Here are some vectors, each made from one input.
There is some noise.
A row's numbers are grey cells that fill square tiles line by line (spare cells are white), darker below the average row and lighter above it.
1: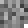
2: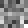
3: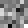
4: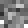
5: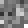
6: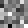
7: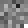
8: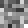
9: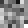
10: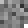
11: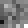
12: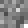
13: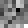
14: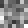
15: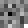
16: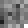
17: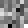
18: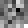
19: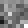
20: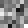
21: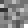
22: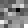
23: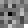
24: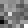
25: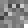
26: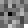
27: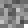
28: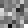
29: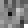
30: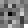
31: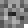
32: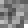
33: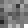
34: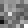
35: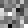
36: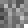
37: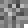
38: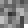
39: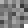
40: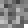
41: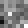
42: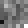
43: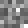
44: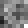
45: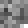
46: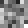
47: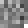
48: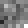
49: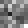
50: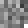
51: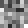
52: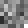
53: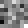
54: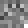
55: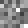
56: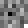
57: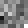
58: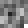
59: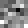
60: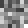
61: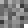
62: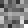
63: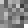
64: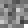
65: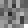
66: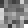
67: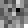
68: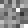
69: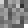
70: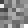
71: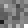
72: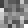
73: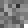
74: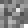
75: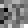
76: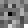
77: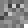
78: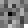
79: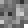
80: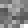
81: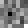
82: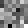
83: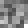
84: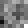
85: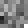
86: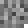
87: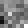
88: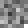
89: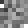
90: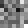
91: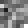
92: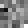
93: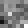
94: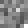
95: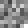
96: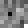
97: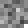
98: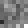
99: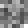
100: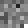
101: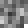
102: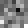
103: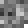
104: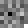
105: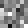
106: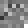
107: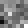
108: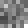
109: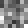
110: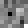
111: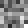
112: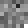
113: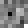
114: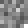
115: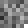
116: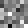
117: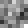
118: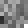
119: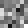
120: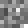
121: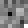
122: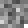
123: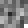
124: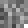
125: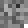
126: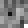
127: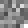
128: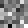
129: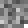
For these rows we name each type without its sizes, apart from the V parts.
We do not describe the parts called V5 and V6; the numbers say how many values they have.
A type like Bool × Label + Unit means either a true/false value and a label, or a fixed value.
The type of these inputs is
(Bool × Line + V5) × V6.
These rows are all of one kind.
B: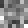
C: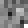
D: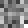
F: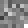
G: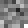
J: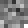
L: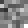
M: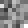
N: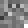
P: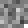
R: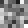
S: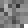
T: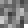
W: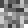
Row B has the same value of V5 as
L, S and T.
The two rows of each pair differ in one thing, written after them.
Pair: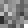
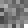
the true/false value
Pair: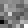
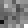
the true/false value
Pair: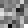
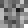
the true/false value
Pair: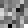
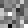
the place on the line
